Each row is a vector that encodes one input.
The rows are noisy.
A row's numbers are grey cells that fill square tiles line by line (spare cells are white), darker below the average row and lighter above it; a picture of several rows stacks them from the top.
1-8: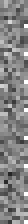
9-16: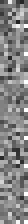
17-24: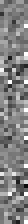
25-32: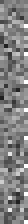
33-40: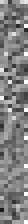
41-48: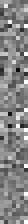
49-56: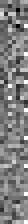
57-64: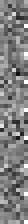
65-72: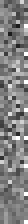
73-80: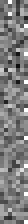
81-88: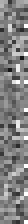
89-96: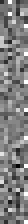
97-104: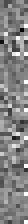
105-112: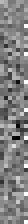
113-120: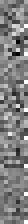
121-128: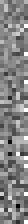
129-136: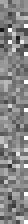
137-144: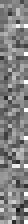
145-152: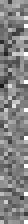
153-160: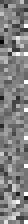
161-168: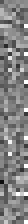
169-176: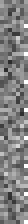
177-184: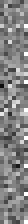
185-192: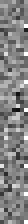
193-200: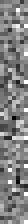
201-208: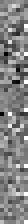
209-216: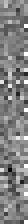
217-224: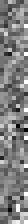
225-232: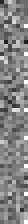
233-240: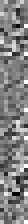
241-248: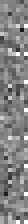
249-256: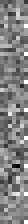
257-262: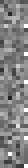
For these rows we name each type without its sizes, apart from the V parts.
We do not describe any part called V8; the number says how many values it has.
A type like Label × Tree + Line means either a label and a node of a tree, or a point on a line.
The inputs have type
Bool × V8 + List(Line) + Tree.
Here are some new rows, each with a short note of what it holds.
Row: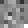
a list of two items
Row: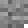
a true/false value and a value of V8
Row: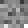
a list of two items
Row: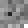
a list of two items
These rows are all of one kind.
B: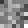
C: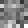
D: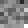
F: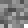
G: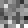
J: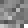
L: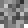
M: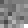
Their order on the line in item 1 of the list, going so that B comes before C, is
B, G, C, F, M, D, L, J.
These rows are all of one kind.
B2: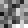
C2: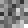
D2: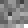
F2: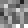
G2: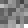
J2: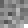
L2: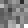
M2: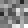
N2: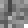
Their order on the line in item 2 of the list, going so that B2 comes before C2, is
L2, G2, F2, M2, B2, C2, D2, J2, N2.
